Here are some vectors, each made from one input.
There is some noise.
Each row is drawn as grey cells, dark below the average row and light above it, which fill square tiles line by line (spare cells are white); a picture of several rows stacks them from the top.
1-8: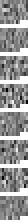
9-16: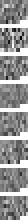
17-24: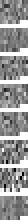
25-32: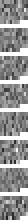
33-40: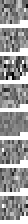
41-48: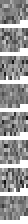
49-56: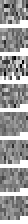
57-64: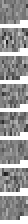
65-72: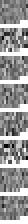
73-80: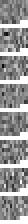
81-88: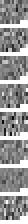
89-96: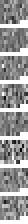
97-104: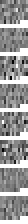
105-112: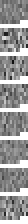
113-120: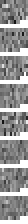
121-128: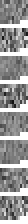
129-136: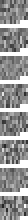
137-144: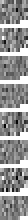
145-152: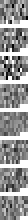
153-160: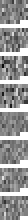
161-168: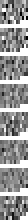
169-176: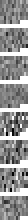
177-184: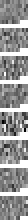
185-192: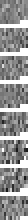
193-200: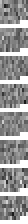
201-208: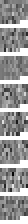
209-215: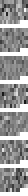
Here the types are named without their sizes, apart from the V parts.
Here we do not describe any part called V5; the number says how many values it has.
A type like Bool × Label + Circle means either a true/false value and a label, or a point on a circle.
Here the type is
List((Label + Line) × V5).
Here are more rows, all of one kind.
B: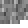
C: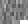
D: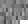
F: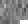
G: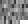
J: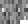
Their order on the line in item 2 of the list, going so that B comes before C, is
D, B, J, F, C, G.
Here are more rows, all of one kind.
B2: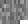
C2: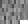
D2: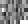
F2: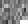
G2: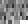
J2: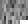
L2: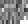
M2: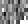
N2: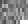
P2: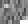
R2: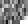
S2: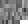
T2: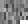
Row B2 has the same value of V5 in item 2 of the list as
G2 and J2.
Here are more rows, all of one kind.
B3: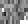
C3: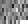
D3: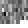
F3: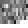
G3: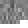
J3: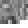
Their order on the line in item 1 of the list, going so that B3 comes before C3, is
D3, B3, J3, F3, G3, C3.
